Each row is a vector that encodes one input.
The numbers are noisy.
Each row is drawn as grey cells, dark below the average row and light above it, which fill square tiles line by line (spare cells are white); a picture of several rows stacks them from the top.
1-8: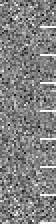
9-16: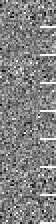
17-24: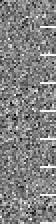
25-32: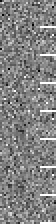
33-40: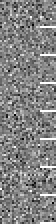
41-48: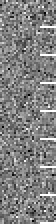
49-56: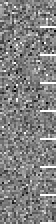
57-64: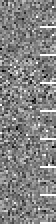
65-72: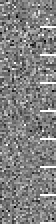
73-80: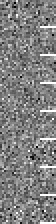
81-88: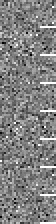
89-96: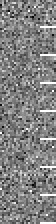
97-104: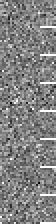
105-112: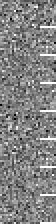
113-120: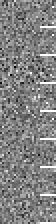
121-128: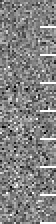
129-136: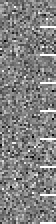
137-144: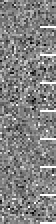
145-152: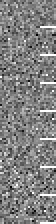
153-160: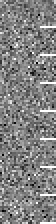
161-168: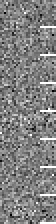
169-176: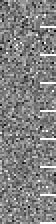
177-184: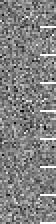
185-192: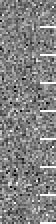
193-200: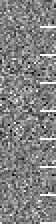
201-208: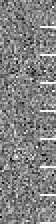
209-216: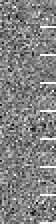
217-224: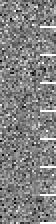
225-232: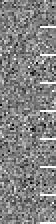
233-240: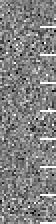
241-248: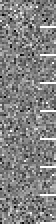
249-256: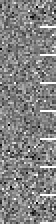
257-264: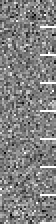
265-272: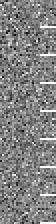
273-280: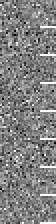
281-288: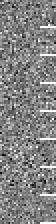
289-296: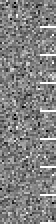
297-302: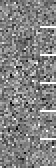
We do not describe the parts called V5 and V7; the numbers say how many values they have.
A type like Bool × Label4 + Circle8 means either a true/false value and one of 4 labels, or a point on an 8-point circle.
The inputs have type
Bool × V5 + (Line9 + Line12) × V7.
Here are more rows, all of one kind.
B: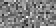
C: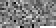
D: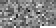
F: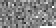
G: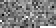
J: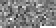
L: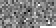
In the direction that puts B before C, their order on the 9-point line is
F, B, J, D, G, C, L.
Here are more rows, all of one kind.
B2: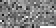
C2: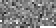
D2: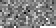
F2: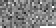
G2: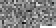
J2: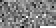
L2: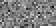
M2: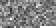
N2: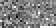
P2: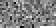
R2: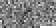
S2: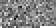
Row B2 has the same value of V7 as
J2 and L2.
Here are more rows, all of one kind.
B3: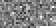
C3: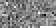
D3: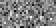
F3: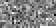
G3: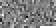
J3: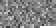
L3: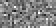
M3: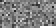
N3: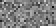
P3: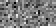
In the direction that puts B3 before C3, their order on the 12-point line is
F3, D3, B3, L3, M3, C3, N3, G3, J3, P3.
